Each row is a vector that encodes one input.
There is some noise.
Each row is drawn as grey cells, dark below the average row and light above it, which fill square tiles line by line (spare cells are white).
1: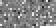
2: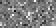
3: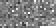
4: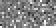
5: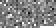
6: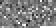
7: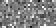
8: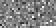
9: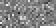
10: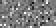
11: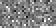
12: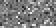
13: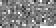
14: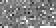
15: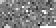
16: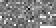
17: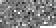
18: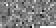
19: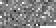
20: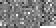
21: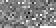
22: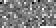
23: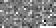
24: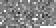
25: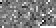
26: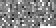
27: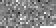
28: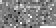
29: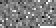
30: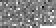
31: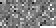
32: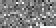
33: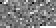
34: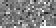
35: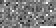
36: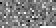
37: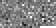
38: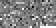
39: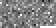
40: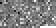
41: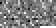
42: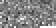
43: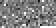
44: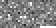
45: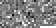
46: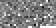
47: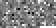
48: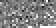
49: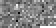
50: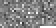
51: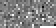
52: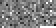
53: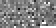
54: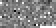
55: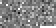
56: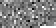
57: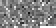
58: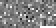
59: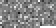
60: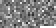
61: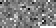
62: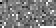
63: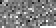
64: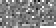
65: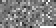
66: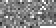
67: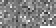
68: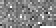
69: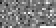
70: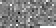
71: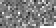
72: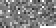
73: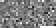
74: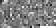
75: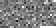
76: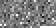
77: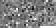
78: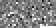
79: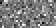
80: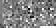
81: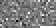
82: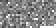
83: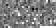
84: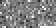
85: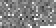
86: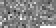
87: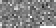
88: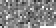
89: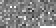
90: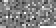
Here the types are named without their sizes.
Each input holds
a point on a line, together with either a point on a line, or three true/false values.
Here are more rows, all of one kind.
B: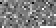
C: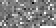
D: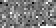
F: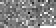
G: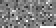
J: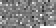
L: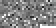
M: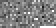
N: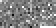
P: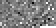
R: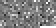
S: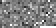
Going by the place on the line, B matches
C, D, P and R.
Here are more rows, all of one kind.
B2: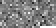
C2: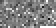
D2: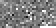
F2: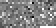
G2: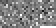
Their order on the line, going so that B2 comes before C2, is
B2, C2, D2, F2, G2.
